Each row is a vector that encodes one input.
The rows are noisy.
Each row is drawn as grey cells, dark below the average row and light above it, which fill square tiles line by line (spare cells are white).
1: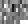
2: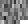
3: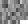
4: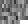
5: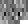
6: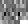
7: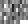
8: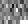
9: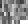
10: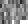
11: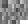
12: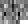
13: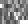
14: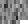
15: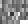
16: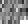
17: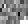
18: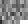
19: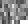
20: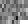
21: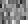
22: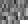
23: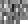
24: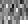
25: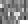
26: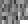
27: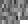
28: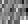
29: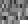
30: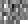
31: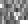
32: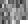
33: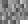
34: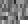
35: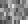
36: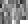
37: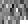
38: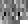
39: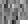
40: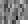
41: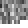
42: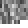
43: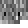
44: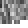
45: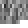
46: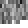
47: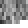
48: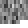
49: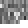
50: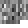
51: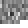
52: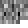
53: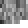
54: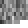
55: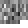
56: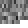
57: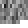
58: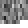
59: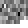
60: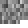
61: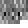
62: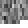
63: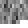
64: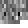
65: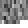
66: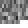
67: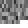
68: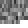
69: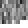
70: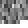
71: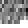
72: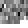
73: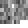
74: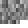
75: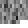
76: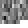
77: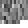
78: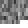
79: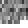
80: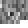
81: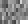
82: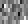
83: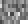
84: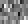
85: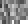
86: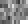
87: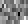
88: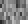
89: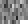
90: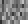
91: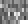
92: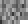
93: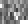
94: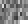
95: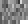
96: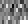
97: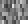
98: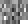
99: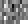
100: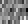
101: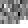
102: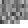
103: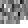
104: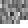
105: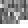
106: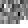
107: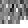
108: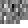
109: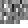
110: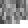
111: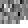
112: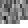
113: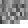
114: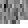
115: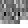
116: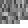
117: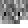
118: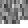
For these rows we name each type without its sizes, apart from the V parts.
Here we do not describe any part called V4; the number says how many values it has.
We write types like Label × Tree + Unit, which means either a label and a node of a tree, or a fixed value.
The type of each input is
Bool × (Tree + V4).
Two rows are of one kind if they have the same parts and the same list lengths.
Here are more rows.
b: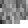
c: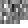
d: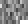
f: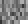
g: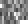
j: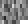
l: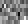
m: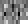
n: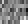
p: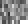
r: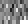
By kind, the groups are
b, d, f, g, j, p
c, l, m, n, r

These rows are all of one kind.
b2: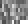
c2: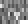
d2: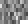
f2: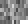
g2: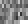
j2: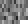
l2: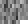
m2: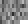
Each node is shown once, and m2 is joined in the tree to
d2, f2 and l2.
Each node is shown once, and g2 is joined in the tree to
l2.
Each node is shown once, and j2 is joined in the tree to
l2.
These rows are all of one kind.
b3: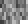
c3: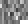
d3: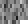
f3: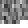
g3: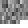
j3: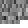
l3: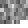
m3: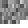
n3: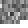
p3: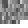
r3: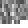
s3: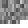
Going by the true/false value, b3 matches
j3 and n3.
